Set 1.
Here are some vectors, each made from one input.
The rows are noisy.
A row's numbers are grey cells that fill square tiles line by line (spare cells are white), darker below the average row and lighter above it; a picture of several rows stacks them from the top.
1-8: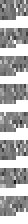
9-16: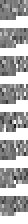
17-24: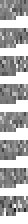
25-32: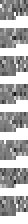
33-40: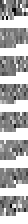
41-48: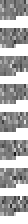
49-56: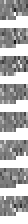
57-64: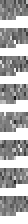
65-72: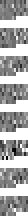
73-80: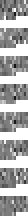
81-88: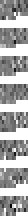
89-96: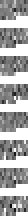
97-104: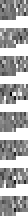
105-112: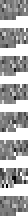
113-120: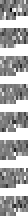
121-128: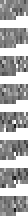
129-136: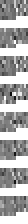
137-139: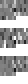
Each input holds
a list of up to two points on an 8-point line.
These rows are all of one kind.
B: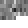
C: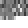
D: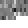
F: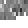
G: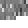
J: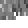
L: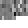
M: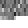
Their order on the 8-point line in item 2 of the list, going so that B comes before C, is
D, B, L, F, G, M, J, C.
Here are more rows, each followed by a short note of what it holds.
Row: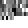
the empty list
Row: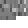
a list of one item
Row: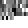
the empty list
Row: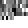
the empty list
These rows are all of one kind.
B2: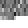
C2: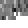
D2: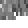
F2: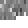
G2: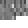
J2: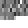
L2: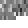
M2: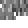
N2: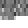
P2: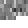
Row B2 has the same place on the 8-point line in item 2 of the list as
J2 and M2.
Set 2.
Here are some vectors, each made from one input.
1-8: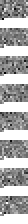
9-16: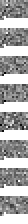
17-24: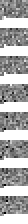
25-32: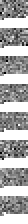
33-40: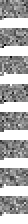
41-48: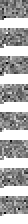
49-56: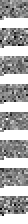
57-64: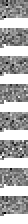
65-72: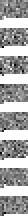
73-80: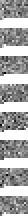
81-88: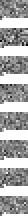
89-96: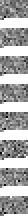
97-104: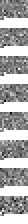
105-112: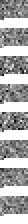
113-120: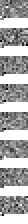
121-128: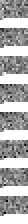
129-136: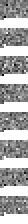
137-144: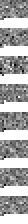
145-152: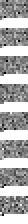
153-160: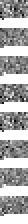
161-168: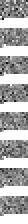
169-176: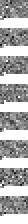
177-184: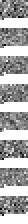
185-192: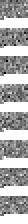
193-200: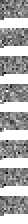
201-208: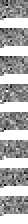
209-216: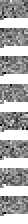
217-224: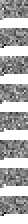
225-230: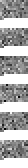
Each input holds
either a node of a 9-node tree, or five true/false values.
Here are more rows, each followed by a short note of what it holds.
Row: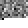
a node of a 9-node tree
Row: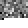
a node of a 9-node tree
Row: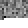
five true/false values
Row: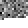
a node of a 9-node tree
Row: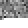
five true/false values
